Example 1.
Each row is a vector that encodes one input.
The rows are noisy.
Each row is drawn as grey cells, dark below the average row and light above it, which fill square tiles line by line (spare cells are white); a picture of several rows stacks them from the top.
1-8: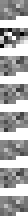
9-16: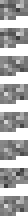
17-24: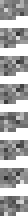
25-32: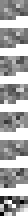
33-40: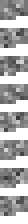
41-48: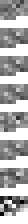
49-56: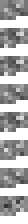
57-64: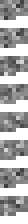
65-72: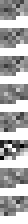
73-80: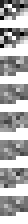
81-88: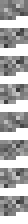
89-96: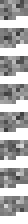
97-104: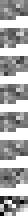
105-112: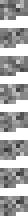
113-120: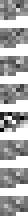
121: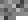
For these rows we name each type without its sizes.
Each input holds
a list of points on a line.
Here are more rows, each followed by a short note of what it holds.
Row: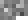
a list of one item
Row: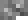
a list of one item
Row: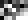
the empty list
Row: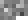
a list of one item
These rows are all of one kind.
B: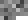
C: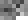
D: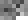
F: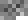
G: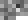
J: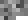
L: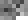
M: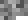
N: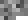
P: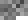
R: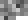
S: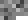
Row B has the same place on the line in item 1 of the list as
J, M, N and S.
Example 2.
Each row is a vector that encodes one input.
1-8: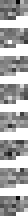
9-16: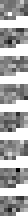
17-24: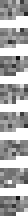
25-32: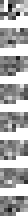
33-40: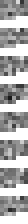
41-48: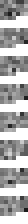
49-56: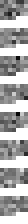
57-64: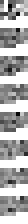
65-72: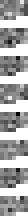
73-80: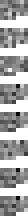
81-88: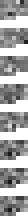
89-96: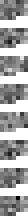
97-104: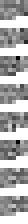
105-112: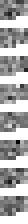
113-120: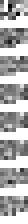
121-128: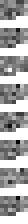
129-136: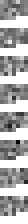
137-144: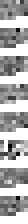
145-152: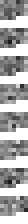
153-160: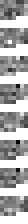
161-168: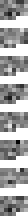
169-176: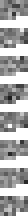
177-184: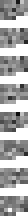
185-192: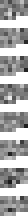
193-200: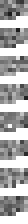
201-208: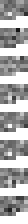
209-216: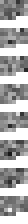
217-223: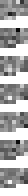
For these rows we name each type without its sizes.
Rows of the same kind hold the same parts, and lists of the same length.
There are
3 kinds of row.
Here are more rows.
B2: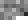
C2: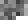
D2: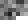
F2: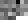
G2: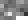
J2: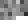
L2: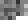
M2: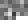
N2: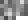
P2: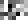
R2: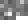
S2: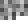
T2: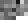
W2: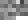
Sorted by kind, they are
B2, G2, J2, M2, N2, R2, S2, W2
C2, D2, F2, L2, T2
P2

